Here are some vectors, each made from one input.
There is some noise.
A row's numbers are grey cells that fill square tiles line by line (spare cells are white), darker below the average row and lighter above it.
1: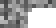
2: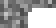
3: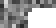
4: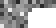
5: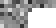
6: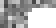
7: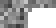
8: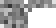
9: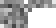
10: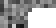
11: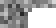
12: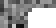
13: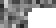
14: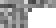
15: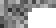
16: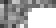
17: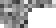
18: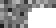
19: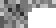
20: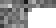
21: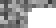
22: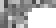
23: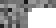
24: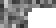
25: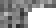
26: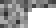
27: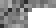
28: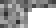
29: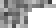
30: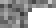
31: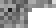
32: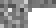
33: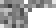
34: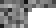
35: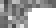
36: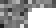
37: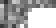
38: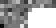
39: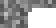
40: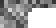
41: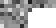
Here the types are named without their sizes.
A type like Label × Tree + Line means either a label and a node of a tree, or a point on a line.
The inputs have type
Bool × Bool × Bool × Line.
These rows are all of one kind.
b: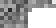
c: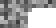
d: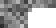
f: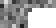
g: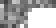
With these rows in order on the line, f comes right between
b and d.
